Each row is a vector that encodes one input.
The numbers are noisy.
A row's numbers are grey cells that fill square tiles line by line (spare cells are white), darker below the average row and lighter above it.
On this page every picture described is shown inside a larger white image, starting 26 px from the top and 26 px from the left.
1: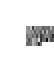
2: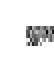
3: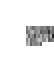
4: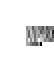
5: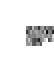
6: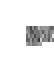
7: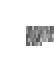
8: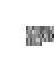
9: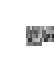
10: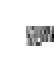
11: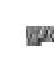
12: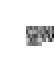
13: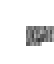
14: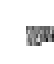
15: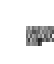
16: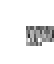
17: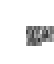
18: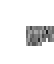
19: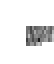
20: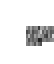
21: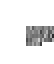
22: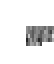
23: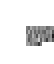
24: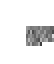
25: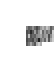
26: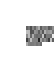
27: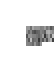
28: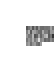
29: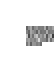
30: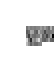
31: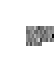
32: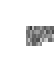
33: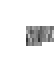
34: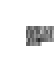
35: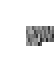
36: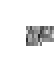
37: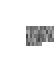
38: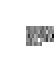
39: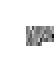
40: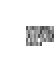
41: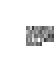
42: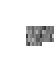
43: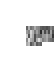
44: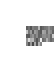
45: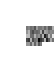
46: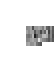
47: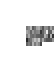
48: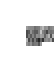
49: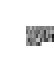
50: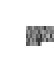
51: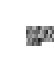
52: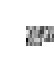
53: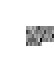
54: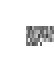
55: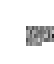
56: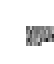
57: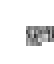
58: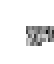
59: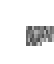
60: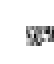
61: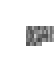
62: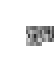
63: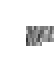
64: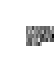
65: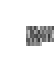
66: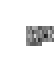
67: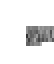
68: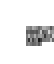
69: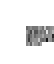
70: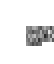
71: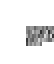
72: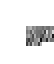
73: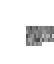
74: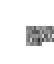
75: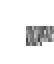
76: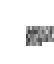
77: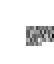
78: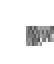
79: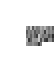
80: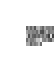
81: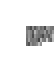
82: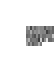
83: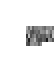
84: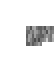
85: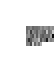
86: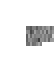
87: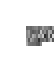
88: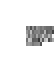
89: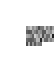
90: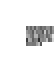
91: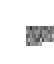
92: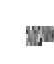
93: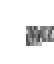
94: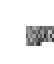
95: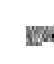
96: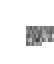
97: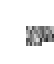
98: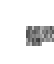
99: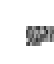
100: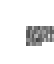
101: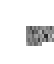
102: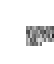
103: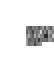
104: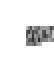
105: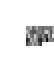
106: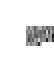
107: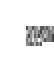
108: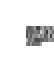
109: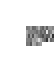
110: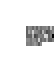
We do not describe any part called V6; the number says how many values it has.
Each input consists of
four true/false values and a value of V6, together with either a fixed value, or a node of an 8-node tree.
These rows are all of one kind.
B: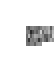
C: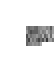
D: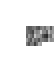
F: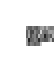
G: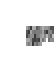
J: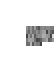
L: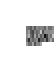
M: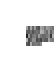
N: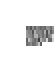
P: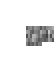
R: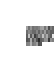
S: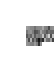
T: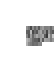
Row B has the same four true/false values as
M and P.
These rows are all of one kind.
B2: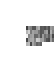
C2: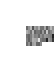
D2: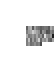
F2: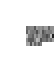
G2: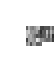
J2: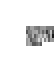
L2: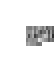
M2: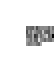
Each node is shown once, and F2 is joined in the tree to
M2.
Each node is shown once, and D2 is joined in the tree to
C2 and J2.
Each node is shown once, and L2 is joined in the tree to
C2 and M2.
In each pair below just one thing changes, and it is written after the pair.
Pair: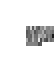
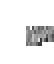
the node of the tree
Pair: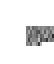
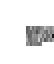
the node of the tree
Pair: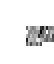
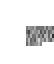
the node of the tree
